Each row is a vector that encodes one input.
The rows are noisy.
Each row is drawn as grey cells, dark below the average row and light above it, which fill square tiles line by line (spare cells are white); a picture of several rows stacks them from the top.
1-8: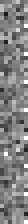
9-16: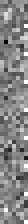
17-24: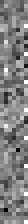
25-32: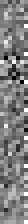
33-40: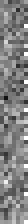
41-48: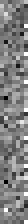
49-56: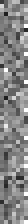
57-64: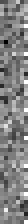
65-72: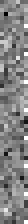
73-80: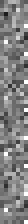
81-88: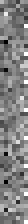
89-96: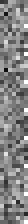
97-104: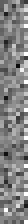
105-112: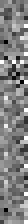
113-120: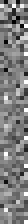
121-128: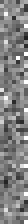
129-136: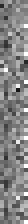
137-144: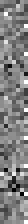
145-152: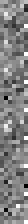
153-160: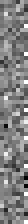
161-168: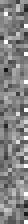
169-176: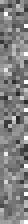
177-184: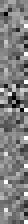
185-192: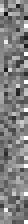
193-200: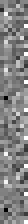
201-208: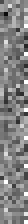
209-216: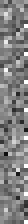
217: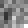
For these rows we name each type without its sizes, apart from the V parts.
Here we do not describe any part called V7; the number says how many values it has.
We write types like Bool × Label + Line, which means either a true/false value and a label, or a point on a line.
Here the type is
List(Line × V7).
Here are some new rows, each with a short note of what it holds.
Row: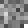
a list of one item
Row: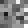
a list of two items
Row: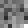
a list of two items
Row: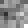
a list of two items
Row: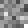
a list of one item
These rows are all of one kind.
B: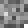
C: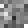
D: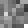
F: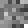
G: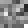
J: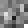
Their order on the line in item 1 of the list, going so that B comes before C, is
G, D, F, B, J, C.
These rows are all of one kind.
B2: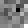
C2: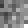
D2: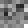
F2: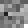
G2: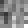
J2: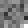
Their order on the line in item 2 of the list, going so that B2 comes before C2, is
D2, B2, J2, F2, C2, G2.
